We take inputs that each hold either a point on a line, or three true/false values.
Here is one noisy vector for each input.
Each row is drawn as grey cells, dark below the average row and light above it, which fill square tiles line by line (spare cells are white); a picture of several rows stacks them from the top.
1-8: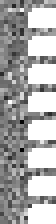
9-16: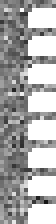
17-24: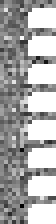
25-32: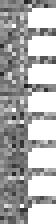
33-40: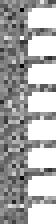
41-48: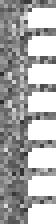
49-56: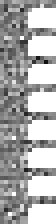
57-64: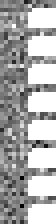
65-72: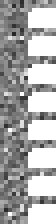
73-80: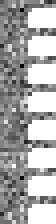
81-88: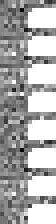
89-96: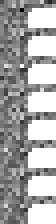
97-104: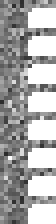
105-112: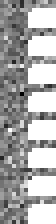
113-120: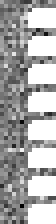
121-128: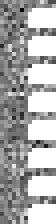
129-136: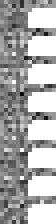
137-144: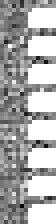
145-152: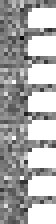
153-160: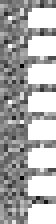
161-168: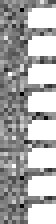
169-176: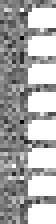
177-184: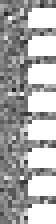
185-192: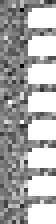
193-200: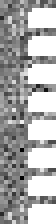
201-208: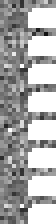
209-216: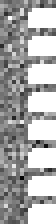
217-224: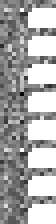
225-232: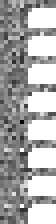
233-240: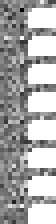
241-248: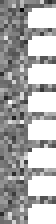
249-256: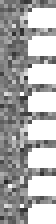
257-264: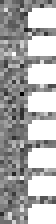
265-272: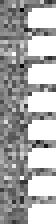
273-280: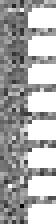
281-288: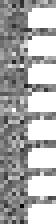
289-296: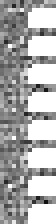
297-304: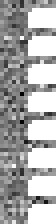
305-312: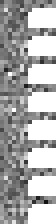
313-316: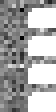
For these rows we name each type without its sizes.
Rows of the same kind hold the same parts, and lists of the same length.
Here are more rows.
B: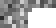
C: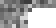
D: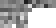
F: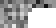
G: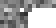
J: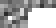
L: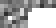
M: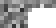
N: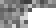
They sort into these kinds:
B, C, D, F, J, L, N
G, M

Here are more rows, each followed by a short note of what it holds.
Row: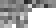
a point on a line
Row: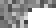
a point on a line
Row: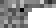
three true/false values
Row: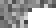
a point on a line
